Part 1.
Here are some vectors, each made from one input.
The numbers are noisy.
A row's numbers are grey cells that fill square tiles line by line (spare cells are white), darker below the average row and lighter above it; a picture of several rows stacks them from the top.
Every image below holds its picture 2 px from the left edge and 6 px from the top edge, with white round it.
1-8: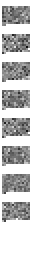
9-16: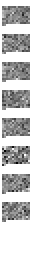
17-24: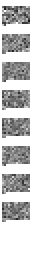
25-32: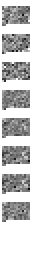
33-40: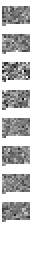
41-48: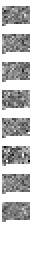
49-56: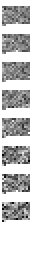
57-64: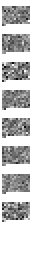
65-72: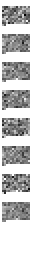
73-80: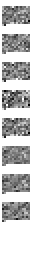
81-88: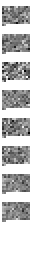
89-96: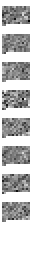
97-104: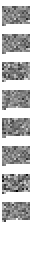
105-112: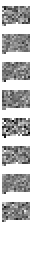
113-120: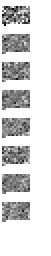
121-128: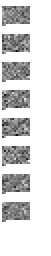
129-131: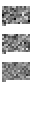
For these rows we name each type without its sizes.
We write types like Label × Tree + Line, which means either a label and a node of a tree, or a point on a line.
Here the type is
Line.
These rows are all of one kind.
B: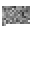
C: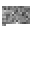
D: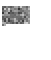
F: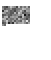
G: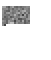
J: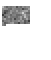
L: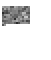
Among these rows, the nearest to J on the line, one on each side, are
G and L.
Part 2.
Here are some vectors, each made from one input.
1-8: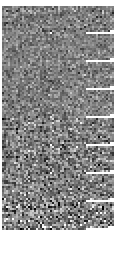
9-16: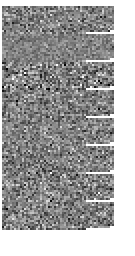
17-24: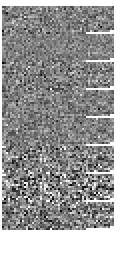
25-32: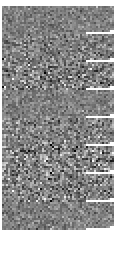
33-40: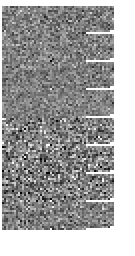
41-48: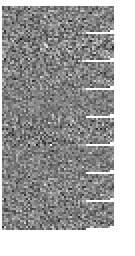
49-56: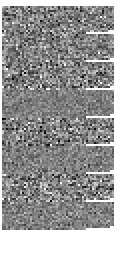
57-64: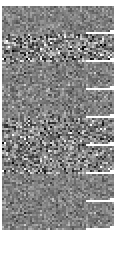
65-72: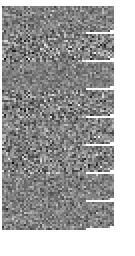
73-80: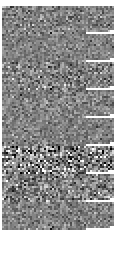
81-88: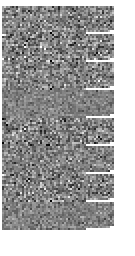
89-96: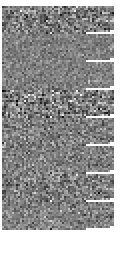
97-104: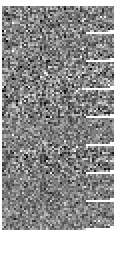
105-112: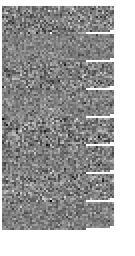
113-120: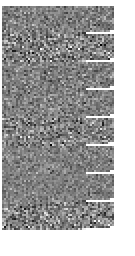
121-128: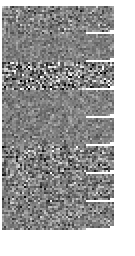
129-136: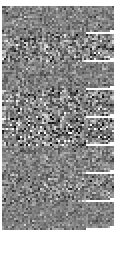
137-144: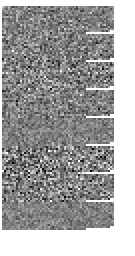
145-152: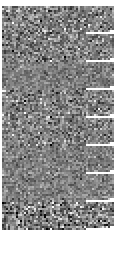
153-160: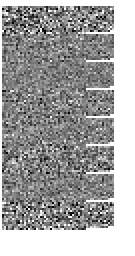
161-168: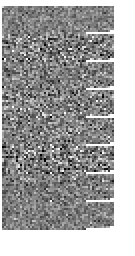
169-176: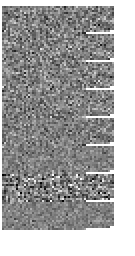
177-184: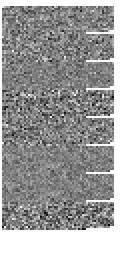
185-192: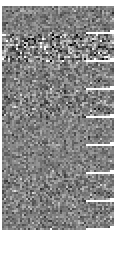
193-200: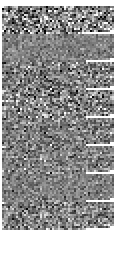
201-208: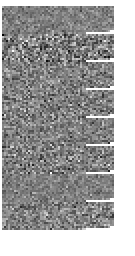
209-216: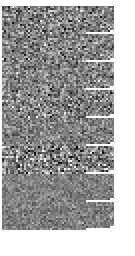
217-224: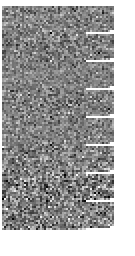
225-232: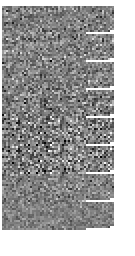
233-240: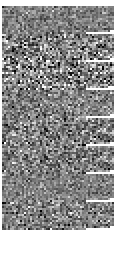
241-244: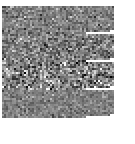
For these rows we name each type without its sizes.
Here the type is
Bool × Bool × Bool × Bool.
